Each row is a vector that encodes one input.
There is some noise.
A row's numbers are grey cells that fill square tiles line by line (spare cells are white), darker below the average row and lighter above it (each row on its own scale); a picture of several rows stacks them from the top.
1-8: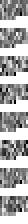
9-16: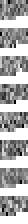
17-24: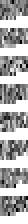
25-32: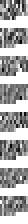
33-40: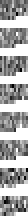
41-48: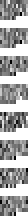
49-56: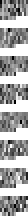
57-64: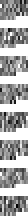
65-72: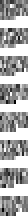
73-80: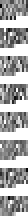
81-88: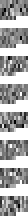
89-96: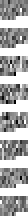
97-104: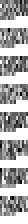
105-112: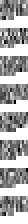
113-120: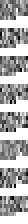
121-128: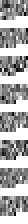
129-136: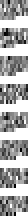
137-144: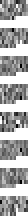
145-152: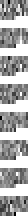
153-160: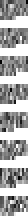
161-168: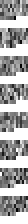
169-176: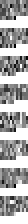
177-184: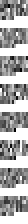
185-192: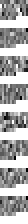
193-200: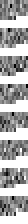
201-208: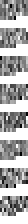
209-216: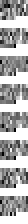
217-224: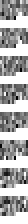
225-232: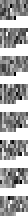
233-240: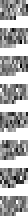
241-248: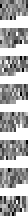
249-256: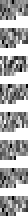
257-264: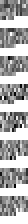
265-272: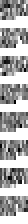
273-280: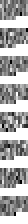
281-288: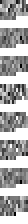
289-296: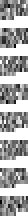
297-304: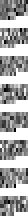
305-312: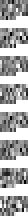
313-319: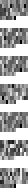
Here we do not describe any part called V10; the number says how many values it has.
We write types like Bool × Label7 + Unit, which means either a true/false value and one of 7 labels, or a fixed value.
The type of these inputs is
(Bool × Bool × Bool + V10) × Line12 + Line7.
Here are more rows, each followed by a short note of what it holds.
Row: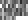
a point on a 12-point line and three true/false values
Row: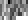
a point on a 12-point line and a value of V10
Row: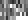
a point on a 12-point line and a value of V10
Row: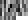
a point on a 12-point line and three true/false values
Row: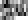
a point on a 7-point line
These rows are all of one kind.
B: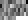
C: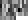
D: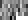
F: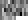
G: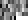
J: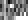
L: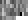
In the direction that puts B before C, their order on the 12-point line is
B, J, G, D, C, L, F.
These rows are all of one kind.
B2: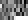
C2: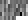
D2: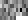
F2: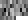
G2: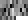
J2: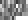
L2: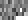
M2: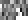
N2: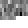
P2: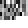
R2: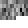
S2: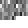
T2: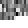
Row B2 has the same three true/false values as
F2, G2, N2 and R2.
